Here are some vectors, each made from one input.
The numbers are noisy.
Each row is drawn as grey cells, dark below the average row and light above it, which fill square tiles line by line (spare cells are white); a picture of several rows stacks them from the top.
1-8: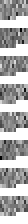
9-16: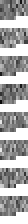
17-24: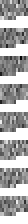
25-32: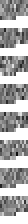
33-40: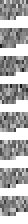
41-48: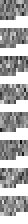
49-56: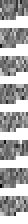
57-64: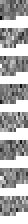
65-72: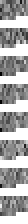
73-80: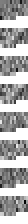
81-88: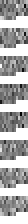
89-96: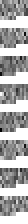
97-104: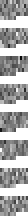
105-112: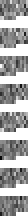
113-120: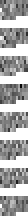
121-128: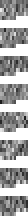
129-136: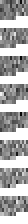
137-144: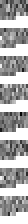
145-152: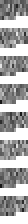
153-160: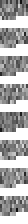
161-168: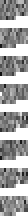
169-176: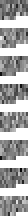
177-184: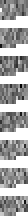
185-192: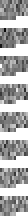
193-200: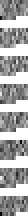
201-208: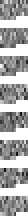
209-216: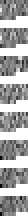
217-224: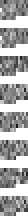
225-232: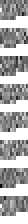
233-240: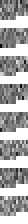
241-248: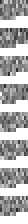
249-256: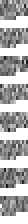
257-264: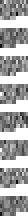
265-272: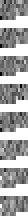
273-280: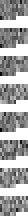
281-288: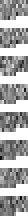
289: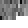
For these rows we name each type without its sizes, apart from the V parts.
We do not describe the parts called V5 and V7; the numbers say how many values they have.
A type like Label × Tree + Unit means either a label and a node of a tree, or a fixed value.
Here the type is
(Bool × V5 + V7) × V5 + List(Line).
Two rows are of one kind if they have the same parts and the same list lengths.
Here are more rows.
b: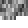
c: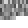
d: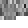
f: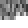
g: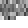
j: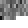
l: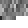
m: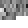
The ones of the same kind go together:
b
c
d, g
f, m
j, l

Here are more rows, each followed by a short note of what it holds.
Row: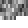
the empty list
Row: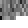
a value of V5 and a value of V7
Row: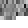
a list of two items
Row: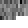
a value of V5 and a value of V7
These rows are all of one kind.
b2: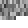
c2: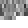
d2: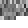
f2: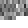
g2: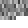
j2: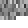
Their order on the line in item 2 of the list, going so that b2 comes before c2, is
d2, f2, g2, b2, c2, j2.
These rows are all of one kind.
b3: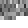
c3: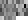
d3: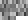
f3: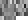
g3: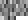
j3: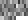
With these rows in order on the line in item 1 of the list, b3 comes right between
c3 and j3.
